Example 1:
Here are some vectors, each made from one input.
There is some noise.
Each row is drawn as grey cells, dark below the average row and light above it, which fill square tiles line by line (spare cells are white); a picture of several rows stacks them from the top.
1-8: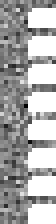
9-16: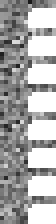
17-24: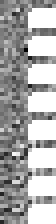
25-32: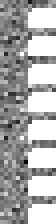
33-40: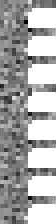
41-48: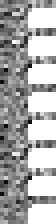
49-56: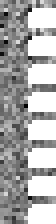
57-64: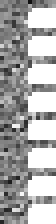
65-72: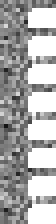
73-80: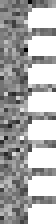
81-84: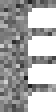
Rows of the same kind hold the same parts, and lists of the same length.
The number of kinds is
2.
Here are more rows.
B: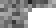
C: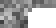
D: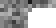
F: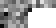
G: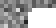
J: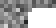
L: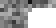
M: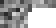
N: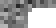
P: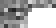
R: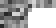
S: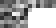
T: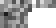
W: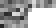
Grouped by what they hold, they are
B, C, D, G, J, L, N
F, M, P, R, S, T, W

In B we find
three true/false values.
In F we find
a node of a 7-node tree.
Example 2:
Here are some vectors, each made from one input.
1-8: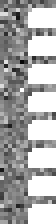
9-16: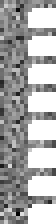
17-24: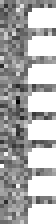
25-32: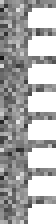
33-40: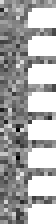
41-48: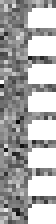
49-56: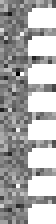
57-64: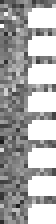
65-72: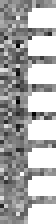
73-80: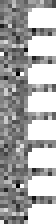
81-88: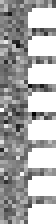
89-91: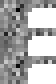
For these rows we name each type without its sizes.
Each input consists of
either a node of a tree, or four true/false values.
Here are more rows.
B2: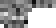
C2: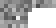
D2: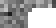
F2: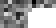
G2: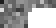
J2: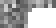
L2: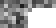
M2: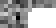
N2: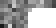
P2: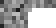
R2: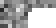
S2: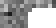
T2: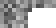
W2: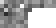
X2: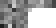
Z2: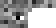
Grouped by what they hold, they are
B2, F2, L2, M2, Z2
C2, D2, G2, J2, N2, P2, R2, S2, T2, W2, X2

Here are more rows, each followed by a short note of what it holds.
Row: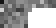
four true/false values
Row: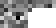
a node of a tree
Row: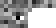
a node of a tree
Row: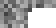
four true/false values
